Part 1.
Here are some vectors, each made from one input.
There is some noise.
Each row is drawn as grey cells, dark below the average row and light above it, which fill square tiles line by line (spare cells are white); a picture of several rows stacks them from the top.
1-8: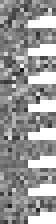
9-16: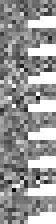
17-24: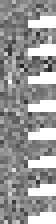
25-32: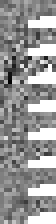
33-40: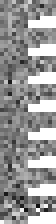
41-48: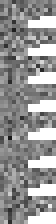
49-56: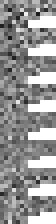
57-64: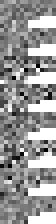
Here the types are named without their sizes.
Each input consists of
a point on a line, together with either a fixed value, or four true/false values.
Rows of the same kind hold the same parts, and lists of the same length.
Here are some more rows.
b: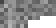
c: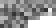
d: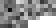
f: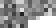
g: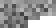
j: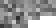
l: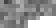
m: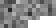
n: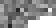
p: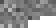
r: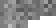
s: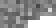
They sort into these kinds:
b, c, g, j, n, p, r, s
d, f, l, m

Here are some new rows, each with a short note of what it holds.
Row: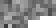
a point on a line
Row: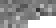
a point on a line and four true/false values
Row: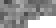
a point on a line
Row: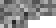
a point on a line
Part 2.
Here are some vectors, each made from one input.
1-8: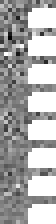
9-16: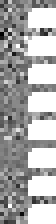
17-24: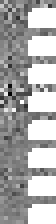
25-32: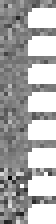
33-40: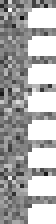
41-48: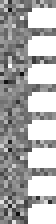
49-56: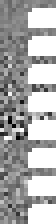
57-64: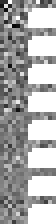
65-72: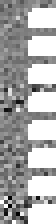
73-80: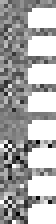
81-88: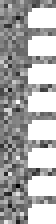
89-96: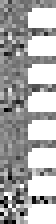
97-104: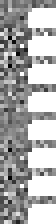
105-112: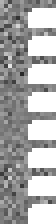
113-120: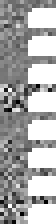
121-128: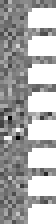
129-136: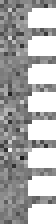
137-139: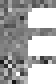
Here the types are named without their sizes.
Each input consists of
either a point on a circle and a true/false value, or a fixed value.
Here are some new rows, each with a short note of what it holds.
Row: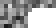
a point on a circle and a true/false value
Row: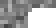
a point on a circle and a true/false value
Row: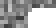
a point on a circle and a true/false value
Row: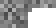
a point on a circle and a true/false value
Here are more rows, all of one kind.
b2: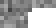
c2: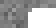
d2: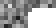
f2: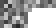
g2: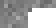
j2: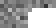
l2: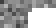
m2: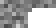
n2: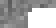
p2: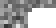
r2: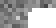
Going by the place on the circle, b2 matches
l2 and p2.
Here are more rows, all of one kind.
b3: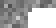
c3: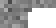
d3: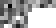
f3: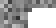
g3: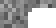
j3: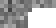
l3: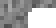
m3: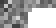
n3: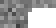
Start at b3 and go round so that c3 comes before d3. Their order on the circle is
b3, m3, f3, c3, d3, l3, j3, n3, g3.
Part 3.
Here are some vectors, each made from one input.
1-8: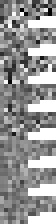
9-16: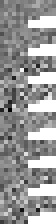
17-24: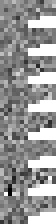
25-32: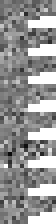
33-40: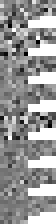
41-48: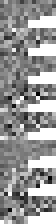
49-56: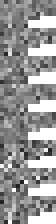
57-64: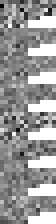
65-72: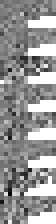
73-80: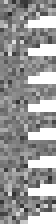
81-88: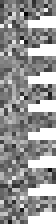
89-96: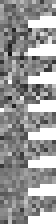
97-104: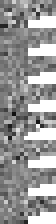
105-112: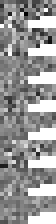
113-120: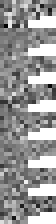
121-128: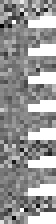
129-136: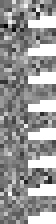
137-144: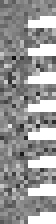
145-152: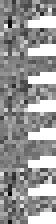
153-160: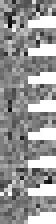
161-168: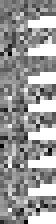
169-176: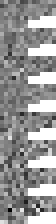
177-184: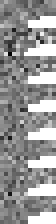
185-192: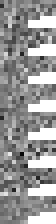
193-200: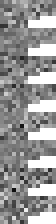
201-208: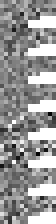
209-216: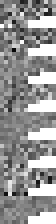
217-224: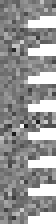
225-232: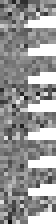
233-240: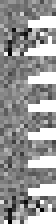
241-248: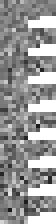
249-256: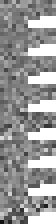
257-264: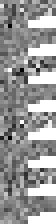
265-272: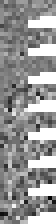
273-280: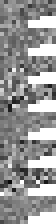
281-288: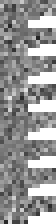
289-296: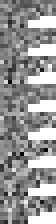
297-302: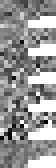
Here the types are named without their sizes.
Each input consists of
a list of points on a line.
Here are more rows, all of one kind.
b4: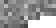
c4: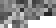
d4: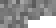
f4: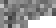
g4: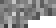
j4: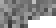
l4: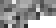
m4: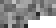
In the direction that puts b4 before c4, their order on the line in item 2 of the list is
b4, f4, l4, j4, c4, m4, g4, d4.
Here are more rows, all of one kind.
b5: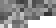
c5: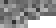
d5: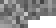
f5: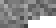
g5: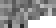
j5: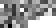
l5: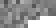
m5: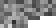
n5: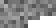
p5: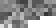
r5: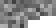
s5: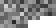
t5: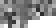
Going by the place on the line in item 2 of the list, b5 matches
c5, j5, l5 and n5.
